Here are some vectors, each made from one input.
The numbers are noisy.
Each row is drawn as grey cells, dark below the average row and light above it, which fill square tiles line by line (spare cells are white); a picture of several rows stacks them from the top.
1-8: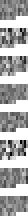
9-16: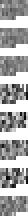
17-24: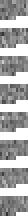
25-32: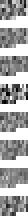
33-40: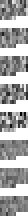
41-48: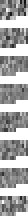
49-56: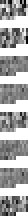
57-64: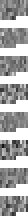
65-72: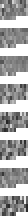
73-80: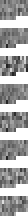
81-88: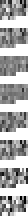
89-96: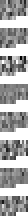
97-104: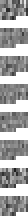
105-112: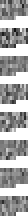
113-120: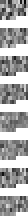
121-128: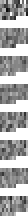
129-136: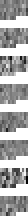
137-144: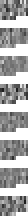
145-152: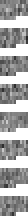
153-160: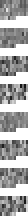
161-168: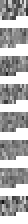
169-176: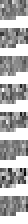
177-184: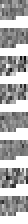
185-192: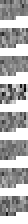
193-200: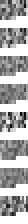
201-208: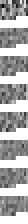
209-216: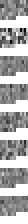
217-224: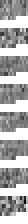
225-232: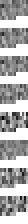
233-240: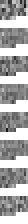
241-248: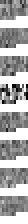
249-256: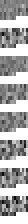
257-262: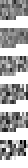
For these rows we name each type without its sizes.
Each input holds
a true/false value, together with either a point on a circle, or a fixed value.
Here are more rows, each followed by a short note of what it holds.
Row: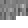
a true/false value
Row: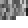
a true/false value
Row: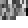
a true/false value
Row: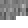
a true/false value
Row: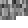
a point on a circle and a true/false value
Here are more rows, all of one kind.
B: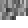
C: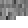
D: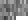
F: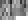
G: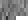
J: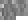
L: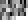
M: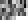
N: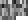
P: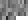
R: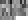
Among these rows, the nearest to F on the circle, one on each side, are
L and R.
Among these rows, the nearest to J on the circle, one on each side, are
B and D.
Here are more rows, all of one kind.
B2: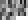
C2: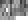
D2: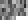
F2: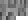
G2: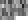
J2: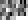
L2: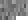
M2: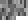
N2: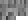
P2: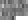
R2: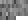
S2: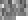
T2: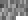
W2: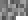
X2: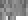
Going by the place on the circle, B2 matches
F2, J2, N2 and R2.
